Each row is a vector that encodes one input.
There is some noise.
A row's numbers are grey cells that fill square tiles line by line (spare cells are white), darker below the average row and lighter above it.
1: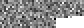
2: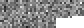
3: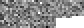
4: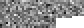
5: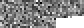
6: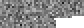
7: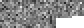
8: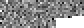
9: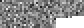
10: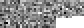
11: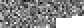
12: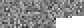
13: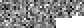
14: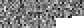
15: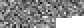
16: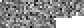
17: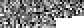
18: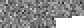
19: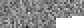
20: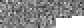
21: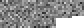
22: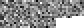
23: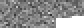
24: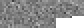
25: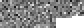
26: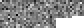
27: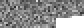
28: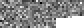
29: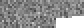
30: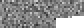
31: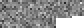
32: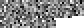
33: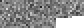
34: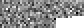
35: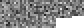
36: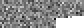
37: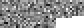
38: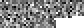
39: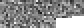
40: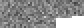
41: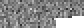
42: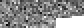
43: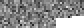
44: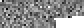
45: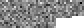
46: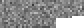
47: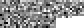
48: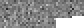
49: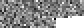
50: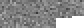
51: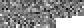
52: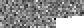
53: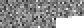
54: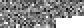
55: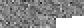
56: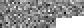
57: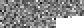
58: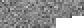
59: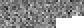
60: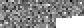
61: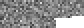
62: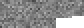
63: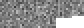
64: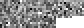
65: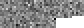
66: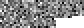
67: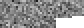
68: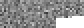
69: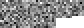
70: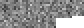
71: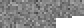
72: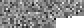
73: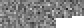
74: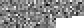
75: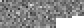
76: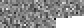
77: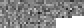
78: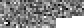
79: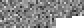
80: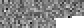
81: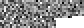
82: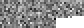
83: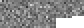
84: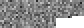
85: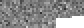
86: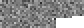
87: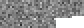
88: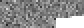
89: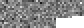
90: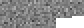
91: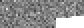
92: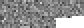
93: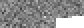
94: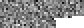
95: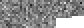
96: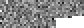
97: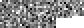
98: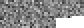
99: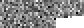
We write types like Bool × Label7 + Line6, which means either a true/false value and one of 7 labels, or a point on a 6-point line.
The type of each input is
Line5 + Line6 + Tree9.
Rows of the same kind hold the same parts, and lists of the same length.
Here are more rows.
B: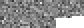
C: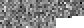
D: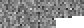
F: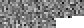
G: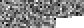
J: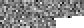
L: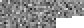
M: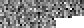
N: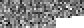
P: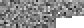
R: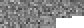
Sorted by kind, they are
B, C, J, L, N, P
D, M, R
F, G

